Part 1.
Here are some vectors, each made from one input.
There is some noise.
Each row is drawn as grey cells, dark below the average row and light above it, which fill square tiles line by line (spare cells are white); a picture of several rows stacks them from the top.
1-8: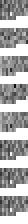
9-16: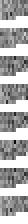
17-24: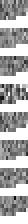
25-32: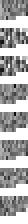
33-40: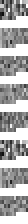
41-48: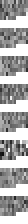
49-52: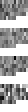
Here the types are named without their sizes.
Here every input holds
either a fixed value, or three true/false values.
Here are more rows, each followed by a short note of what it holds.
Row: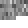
three true/false values
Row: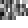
a fixed value
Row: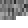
three true/false values
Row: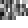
a fixed value
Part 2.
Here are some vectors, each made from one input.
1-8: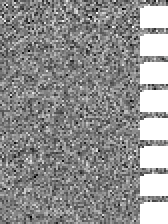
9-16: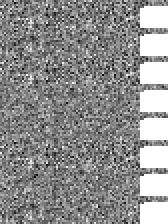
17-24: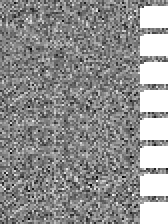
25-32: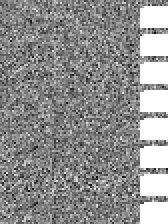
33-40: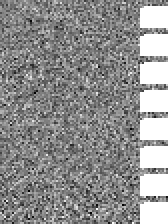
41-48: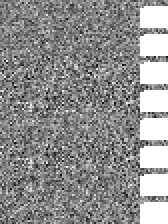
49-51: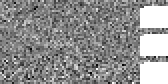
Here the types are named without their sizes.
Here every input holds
a point on a line.
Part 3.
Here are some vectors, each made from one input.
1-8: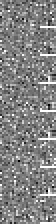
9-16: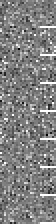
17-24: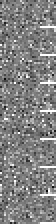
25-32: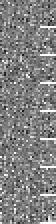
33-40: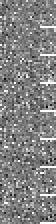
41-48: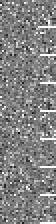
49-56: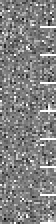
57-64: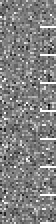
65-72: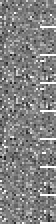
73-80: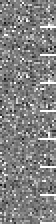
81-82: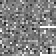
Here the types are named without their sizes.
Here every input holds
four true/false values.
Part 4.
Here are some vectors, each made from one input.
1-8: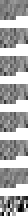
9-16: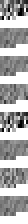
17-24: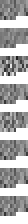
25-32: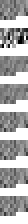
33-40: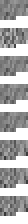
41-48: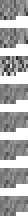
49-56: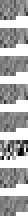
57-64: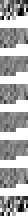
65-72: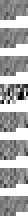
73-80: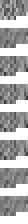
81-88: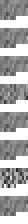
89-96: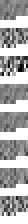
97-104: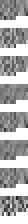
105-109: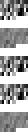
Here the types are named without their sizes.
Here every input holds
a point on a line.
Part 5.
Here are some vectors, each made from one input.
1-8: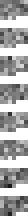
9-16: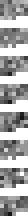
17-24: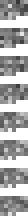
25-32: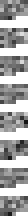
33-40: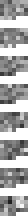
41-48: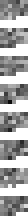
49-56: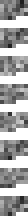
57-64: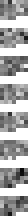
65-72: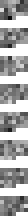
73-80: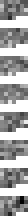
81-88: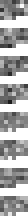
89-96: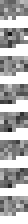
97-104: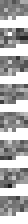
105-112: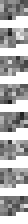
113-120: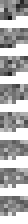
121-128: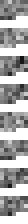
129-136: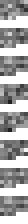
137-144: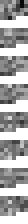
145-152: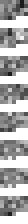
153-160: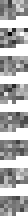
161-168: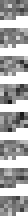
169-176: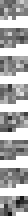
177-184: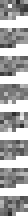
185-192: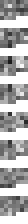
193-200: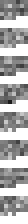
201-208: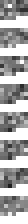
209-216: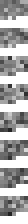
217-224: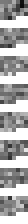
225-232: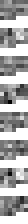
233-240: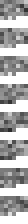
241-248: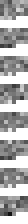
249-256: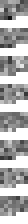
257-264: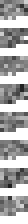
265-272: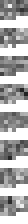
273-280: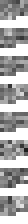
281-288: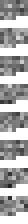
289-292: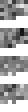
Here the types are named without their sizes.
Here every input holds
a point on a line.
